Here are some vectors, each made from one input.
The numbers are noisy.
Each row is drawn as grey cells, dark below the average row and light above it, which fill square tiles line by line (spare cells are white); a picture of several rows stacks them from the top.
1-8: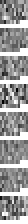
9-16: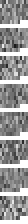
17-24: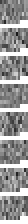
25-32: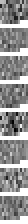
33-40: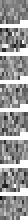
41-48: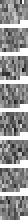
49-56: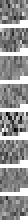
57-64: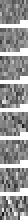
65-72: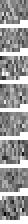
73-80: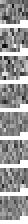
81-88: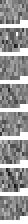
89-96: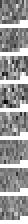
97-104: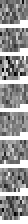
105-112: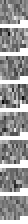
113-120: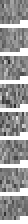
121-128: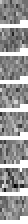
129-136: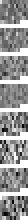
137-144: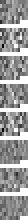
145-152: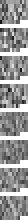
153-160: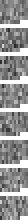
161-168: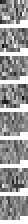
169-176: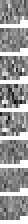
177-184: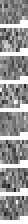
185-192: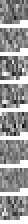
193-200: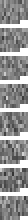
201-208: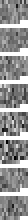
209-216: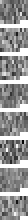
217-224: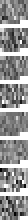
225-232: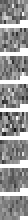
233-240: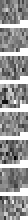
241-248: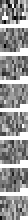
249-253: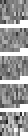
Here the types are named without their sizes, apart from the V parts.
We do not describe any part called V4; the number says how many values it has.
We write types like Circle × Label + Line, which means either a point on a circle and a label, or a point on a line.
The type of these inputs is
Bool × Label × Line + (Circle + Unit) × V4.
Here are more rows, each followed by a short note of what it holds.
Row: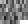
a value of V4
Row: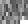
a label, a point on a line and a true/false value
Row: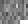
a point on a circle and a value of V4
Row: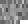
a point on a circle and a value of V4
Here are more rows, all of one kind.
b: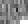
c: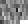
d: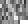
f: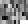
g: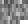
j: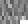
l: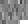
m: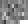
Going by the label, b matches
c and j.
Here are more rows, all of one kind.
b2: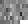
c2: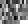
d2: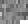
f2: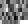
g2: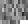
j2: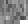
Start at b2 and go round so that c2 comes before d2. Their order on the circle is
b2, c2, d2, j2, f2, g2.
